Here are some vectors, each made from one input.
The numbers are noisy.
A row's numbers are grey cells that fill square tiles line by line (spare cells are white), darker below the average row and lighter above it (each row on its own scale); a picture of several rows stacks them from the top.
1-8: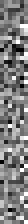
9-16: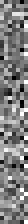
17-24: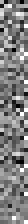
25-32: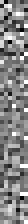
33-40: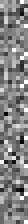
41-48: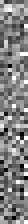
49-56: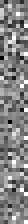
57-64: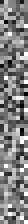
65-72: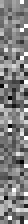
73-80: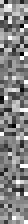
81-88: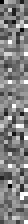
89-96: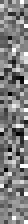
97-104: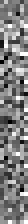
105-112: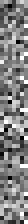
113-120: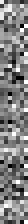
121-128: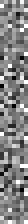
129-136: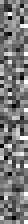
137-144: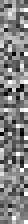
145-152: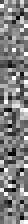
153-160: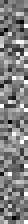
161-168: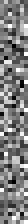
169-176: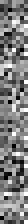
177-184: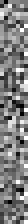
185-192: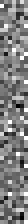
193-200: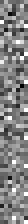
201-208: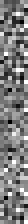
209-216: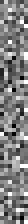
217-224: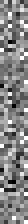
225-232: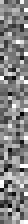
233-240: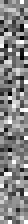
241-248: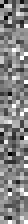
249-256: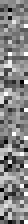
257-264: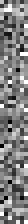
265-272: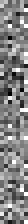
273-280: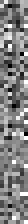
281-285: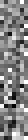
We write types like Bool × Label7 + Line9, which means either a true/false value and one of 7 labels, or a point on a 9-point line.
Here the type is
(Bool × Bool × Bool + Unit) × Line8.
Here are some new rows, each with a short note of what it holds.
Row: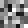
a point on an 8-point line and three true/false values
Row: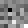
a point on an 8-point line and three true/false values
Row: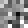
a point on an 8-point line and three true/false values
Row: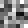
a point on an 8-point line and three true/false values
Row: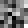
a point on an 8-point line
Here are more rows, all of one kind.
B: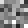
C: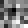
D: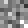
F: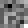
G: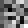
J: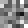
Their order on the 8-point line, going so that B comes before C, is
J, B, D, C, G, F.
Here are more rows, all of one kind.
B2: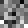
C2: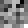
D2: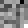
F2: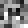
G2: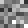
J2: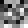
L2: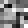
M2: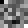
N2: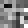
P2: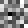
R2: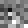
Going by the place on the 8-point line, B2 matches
C2, D2, F2 and R2.
